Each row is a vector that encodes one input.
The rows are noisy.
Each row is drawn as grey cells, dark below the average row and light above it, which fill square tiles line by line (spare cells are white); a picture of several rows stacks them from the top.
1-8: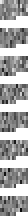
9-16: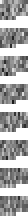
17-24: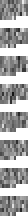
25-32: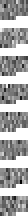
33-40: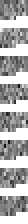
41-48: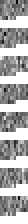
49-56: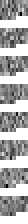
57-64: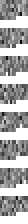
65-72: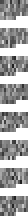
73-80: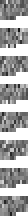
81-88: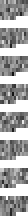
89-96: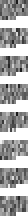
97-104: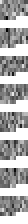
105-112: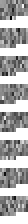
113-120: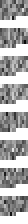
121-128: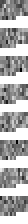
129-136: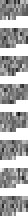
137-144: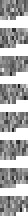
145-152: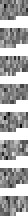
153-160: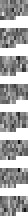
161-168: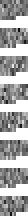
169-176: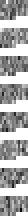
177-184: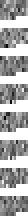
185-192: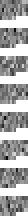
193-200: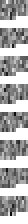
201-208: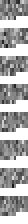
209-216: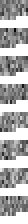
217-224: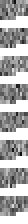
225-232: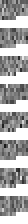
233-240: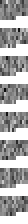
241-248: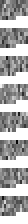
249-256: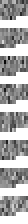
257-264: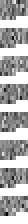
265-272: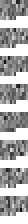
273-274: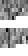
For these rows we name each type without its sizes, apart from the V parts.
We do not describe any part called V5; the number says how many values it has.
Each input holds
a value of V5, together with a list of points on a line.
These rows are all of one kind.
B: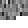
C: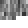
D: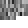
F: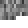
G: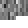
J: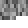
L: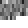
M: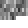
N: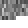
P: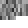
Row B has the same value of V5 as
F, G and L.
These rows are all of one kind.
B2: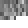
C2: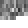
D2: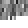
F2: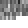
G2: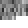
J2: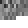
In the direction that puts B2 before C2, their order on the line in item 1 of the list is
B2, G2, F2, J2, C2, D2.
